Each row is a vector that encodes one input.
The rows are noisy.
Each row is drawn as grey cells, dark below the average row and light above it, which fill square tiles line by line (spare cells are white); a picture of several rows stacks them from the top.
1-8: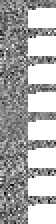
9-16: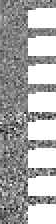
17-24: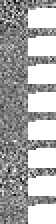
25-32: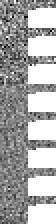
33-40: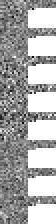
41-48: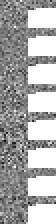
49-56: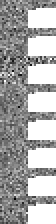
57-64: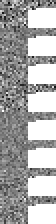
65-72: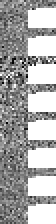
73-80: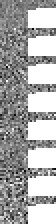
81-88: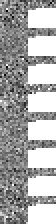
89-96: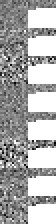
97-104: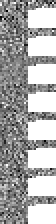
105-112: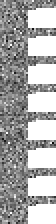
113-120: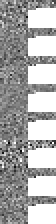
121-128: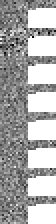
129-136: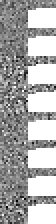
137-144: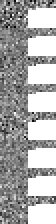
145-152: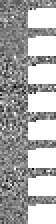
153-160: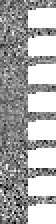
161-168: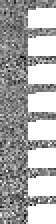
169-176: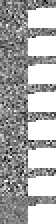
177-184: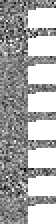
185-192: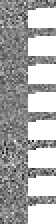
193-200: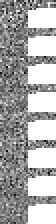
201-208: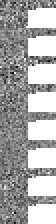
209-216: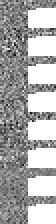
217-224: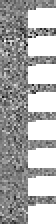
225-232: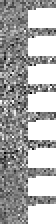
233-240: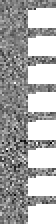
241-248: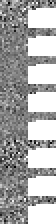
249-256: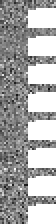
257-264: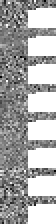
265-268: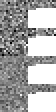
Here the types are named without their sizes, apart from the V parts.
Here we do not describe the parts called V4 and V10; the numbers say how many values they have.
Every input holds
either a point on each of two circles, three true/false values and a value of V4, or a value of V10.
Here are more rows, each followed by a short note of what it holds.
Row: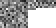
a value of V10
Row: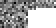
a point on each of two circles, three true/false values and a value of V4
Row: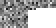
a point on each of two circles, three true/false values and a value of V4
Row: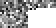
a value of V10
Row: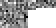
a value of V10
